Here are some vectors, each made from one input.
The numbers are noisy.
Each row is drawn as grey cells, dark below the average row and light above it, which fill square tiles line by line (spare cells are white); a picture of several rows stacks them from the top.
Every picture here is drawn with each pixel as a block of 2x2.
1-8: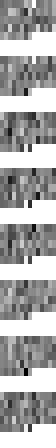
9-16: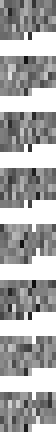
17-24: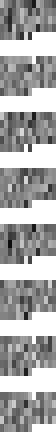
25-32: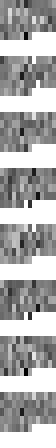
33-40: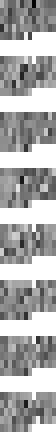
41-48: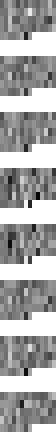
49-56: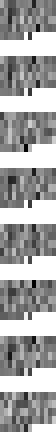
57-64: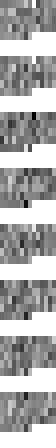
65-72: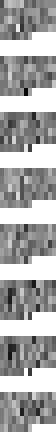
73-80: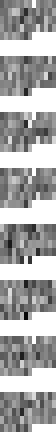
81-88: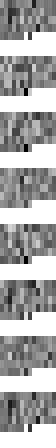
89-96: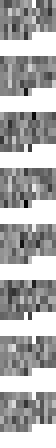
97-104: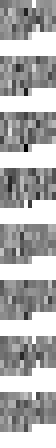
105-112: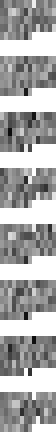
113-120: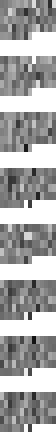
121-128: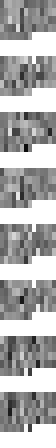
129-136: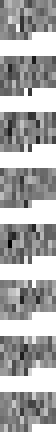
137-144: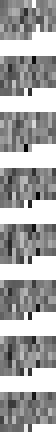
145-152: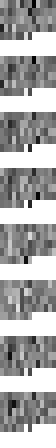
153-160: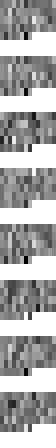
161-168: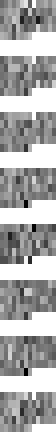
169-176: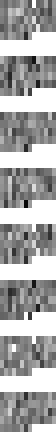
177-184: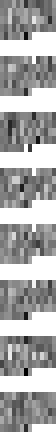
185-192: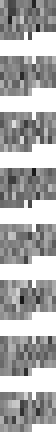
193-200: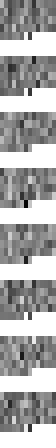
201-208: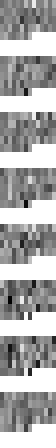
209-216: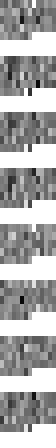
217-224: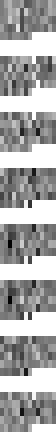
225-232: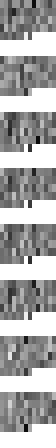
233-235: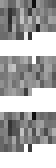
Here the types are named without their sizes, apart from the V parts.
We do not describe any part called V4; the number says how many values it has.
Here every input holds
either a point on a line, or a node of a tree, a true/false value and a value of V4.
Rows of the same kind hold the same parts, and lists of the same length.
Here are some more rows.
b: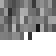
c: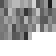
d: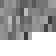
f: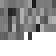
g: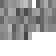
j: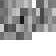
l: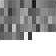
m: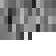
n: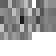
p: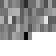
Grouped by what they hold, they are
b, f, l, m
c, d, g, j, n, p

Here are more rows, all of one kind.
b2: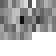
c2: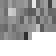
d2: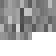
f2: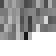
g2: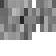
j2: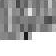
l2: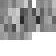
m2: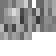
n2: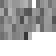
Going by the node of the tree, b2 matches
d2, l2 and m2.
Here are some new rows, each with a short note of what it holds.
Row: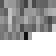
a node of a tree, a true/false value and a value of V4
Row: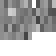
a node of a tree, a true/false value and a value of V4
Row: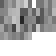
a node of a tree, a true/false value and a value of V4
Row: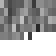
a point on a line
